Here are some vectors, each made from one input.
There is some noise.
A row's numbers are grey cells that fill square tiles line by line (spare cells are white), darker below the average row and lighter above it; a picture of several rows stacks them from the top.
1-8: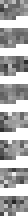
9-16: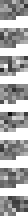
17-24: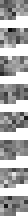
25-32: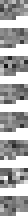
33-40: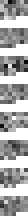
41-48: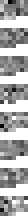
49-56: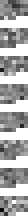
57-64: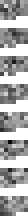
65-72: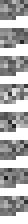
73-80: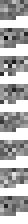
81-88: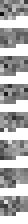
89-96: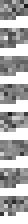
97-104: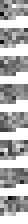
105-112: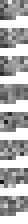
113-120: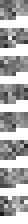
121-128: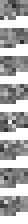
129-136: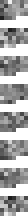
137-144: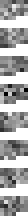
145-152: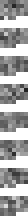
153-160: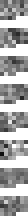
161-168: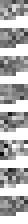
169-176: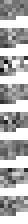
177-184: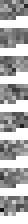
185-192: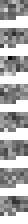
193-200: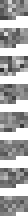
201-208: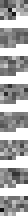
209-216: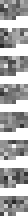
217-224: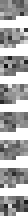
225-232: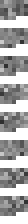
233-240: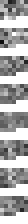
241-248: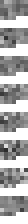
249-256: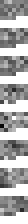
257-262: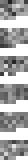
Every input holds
one of 7 labels and a true/false value.
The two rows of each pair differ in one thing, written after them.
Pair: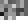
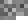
the true/false value
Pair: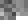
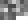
the label
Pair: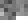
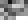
the true/false value
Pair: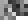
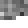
the label
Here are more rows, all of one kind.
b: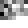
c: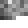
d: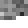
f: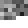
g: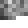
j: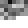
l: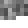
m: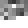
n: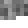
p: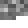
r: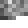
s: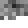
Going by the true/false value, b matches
j and m.
